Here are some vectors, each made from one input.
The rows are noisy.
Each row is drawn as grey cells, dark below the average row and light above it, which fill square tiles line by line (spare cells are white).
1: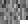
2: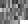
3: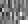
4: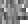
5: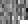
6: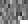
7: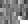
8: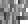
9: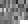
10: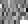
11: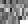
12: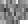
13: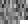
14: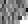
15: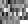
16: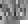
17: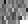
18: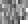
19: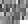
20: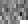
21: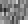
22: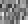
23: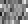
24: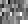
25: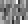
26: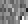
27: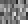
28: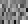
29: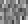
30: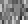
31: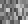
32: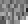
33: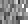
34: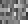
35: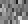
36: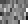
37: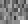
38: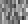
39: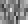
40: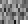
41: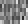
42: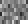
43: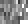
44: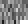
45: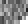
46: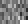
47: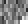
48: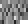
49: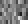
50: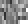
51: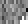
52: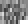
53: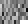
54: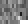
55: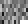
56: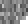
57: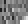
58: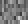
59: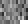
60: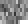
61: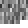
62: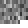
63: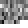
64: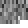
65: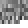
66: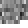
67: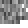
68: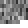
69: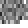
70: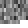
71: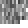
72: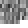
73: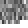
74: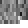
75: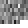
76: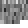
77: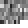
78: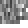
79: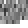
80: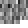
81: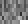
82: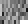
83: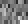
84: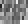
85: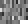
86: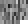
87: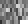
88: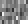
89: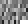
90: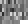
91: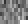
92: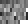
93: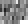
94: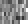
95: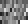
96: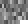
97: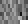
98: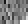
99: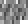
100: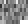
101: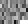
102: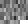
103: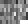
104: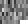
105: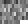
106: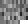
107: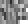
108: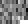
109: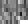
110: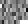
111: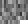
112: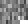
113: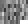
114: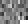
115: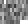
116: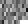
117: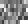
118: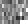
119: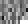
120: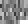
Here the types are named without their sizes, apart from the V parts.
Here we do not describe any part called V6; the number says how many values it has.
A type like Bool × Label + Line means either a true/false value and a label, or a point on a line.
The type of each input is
(Bool × Bool × Bool × Bool + Tree) × V6.
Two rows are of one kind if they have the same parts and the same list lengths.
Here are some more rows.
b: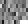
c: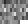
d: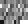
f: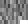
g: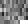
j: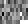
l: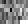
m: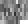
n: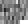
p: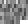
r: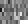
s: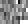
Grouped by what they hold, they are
b, f, g, j, m, n, p, r
c, d, l, s

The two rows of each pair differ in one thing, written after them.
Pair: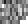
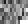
the node of the tree
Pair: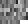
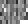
the node of the tree
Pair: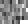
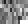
the value of V6
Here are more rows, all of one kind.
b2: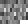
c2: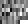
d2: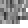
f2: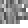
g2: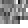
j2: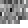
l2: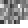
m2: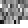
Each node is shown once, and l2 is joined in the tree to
j2.
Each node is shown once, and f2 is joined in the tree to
d2.
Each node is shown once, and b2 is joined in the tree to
c2, d2, g2 and j2.
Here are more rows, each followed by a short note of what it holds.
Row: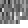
four true/false values and a value of V6
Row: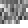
a node of a tree and a value of V6
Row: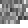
a node of a tree and a value of V6
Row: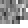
a node of a tree and a value of V6
